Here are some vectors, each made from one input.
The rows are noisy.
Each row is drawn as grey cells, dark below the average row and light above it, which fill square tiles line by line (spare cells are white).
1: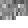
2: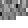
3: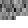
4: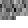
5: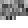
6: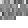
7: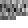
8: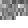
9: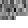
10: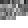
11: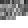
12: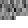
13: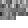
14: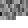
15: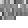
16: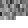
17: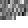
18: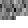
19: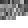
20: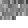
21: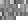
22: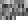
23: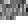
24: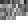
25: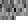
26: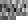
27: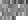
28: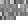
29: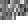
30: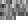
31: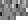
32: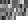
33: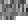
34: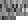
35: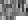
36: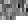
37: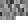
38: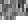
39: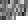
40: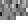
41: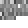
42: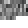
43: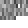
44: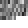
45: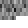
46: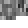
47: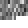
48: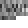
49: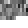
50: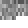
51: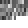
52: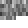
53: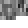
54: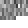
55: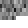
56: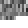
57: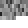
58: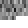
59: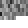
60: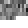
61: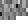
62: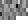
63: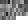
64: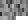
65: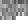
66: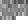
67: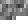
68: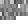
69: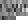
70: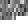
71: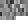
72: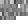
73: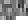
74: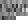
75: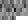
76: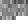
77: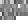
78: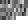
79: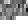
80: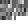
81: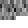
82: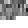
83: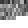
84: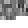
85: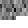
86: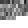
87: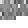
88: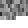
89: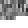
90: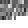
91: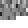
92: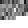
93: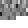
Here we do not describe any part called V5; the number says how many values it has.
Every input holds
a value of V5, together with either a point on a 6-point line, or a node of an 8-node tree.
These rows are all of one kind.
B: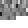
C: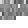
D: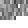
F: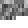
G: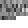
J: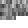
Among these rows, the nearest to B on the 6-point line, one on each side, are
F and G.
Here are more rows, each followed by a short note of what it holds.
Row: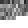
a node of an 8-node tree and a value of V5
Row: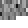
a point on a 6-point line and a value of V5
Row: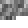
a point on a 6-point line and a value of V5
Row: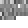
a point on a 6-point line and a value of V5
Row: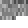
a node of an 8-node tree and a value of V5
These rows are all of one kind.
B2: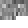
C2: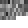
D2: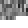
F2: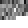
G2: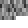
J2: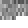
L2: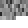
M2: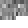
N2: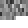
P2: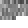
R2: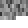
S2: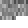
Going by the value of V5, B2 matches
J2, M2, P2 and S2.
